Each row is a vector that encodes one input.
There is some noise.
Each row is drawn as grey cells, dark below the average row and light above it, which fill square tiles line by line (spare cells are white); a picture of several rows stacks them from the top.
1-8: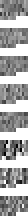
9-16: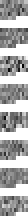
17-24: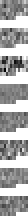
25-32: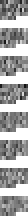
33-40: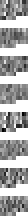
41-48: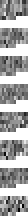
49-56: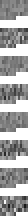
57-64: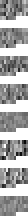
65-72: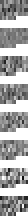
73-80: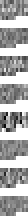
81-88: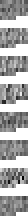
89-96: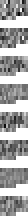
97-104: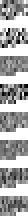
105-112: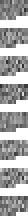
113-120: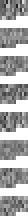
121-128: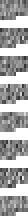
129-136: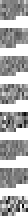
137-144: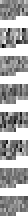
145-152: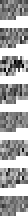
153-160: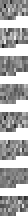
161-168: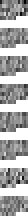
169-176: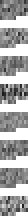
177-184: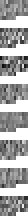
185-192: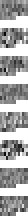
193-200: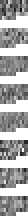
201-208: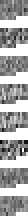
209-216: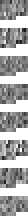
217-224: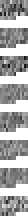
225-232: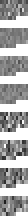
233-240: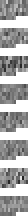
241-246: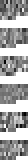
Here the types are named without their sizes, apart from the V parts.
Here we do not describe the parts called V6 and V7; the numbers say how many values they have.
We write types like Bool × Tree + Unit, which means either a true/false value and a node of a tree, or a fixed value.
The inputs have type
((Bool × Bool × Bool × Bool + Unit) × Line + V6) × V7.
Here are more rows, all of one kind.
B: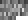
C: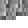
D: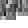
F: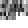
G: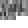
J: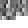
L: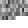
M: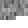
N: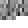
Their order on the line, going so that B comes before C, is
J, D, B, F, N, G, C, L, M.
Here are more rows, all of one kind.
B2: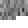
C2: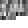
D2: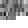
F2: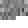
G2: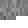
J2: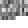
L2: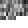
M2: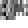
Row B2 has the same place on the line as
F2 and M2.
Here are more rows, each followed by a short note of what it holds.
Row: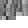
a point on a line, four true/false values and a value of V7
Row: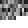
a point on a line and a value of V7
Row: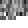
a value of V6 and a value of V7
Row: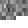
a point on a line and a value of V7
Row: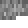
a point on a line, four true/false values and a value of V7
